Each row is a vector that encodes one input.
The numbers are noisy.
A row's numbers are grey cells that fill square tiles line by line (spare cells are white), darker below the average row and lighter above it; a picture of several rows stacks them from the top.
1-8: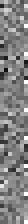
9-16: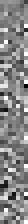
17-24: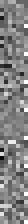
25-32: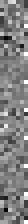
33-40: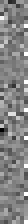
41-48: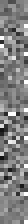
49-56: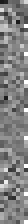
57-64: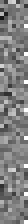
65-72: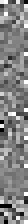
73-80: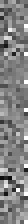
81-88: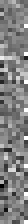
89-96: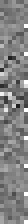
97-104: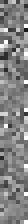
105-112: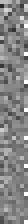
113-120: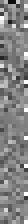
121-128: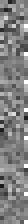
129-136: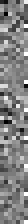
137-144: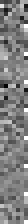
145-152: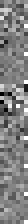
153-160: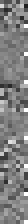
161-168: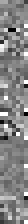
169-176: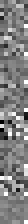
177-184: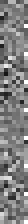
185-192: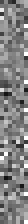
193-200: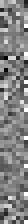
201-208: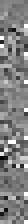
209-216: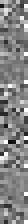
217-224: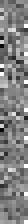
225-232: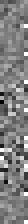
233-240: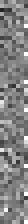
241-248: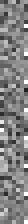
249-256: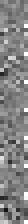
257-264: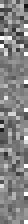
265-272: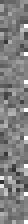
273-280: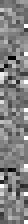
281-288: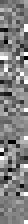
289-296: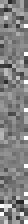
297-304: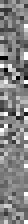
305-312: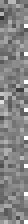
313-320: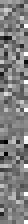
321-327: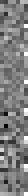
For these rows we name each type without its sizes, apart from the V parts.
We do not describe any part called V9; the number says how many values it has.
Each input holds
a true/false value, together with either a point on a line, or a value of V9.
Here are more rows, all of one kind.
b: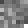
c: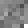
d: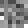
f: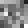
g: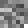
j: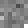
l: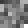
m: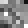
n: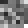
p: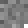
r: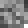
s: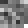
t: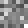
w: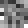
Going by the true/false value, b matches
l, m, r and t.
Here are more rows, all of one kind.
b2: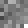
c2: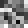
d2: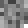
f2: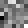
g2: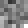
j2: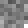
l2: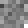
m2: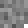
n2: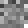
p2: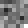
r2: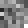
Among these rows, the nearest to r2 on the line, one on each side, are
f2 and g2.
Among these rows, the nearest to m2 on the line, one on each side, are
l2 and p2.
